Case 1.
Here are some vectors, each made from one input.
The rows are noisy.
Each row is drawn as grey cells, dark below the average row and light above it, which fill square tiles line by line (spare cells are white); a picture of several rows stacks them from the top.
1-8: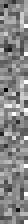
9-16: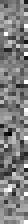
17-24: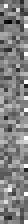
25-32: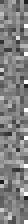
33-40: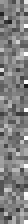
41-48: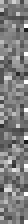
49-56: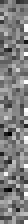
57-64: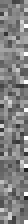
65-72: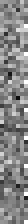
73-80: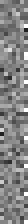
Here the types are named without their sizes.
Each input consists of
either a fixed value, or three true/false values.
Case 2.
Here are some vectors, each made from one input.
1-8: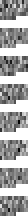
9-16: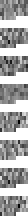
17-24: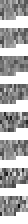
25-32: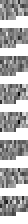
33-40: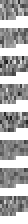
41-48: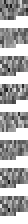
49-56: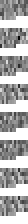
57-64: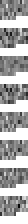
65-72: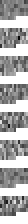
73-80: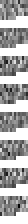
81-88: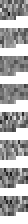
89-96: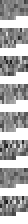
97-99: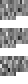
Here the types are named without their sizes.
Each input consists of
a node of a tree.
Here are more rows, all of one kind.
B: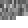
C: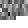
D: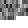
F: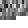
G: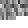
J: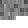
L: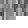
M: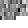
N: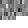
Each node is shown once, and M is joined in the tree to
N.
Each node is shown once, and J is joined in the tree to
B, D, L and N.
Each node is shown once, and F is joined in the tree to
D.
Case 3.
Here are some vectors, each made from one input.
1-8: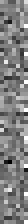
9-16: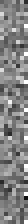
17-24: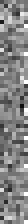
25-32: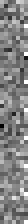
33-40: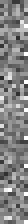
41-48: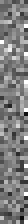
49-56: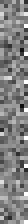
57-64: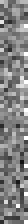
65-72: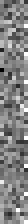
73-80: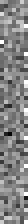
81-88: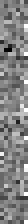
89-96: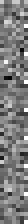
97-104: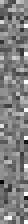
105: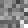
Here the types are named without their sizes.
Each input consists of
either a fixed value, or four true/false values.
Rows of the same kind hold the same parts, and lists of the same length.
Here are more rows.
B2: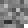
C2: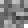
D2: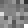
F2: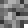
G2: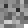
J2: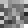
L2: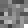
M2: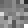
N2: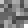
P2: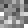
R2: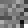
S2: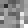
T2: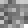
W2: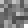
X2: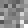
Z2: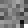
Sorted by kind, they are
B2, D2, F2, G2, J2, L2, M2, P2, R2, S2, T2, X2, Z2
C2, N2, W2

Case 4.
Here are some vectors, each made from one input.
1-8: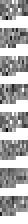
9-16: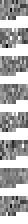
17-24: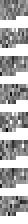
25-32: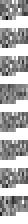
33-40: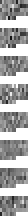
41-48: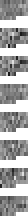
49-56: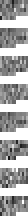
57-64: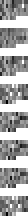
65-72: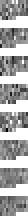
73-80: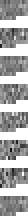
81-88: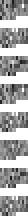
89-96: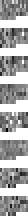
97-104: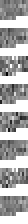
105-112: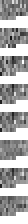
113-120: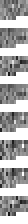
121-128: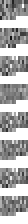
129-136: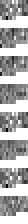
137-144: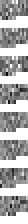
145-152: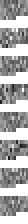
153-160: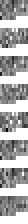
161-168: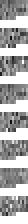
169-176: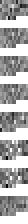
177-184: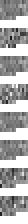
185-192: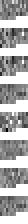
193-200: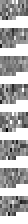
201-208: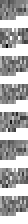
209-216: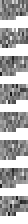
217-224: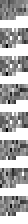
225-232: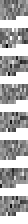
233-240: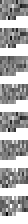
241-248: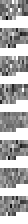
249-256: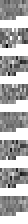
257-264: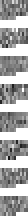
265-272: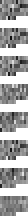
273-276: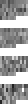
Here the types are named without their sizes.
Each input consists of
a node of a tree.
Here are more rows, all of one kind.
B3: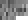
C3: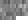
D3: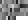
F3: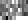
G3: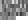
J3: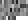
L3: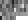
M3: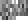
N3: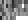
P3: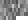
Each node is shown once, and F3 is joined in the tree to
M3.
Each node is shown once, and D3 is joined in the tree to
J3.
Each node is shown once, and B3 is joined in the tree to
C3 and L3.
